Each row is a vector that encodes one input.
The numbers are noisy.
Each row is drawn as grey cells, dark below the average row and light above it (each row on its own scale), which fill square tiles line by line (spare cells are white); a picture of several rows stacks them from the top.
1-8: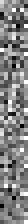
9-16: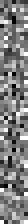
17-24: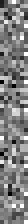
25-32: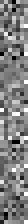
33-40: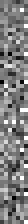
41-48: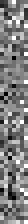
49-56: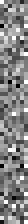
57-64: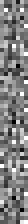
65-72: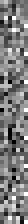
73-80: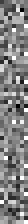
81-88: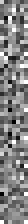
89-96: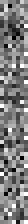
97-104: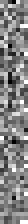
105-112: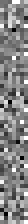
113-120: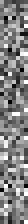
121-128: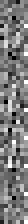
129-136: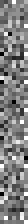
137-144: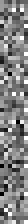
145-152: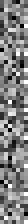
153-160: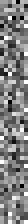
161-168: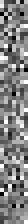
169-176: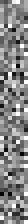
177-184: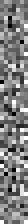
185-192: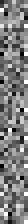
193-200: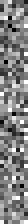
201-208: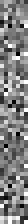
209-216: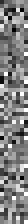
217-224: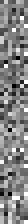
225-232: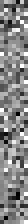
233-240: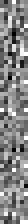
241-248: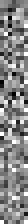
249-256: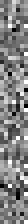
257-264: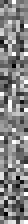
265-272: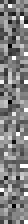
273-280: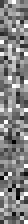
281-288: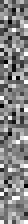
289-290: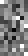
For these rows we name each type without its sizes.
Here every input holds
a point on a circle, together with either a fixed value, or three true/false values.
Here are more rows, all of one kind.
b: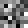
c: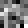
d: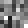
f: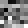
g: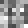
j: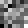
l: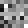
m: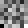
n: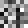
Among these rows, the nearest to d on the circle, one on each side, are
f and j.
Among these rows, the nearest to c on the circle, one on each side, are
l and m.
